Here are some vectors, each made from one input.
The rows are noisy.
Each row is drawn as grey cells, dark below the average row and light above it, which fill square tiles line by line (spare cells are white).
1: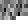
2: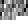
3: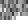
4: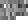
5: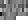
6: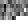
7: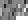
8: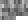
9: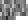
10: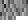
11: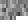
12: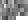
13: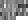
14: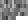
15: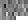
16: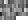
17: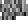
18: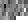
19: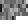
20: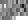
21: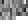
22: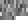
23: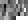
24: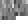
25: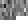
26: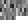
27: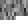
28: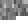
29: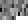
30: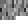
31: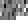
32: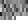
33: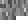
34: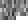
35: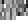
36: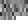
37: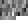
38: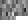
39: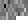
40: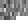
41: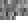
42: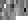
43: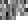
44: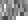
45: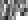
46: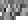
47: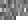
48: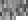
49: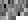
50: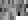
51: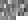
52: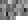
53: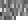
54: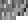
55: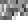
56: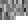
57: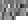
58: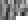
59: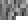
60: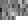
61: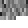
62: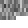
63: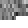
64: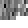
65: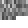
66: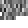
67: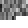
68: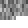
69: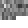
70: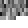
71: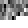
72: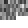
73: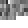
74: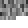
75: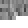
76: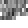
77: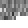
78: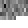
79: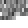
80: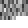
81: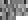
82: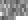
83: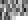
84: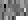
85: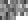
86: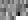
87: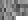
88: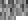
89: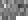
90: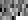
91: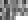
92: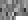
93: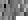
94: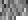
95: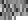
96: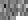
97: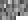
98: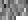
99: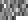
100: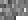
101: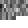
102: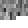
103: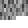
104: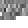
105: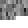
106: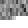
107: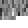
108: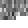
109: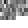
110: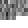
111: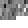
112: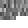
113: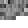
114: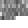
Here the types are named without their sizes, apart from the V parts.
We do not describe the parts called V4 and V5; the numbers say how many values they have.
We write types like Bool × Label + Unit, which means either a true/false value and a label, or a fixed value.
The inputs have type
(Bool × Circle + Unit) × V4 × V5.
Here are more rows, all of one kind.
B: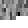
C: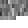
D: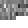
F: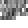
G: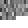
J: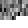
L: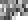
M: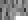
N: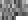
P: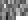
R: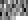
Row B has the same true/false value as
D, F, L and N.
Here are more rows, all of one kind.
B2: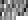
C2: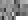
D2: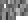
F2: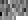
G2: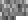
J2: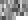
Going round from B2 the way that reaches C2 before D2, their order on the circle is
B2, J2, C2, G2, D2, F2.
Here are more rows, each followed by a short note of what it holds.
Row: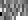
a value of V4 and a value of V5
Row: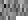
a value of V4 and a value of V5
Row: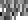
a value of V4 and a value of V5
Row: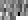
a point on a circle, a true/false value, a value of V4 and a value of V5
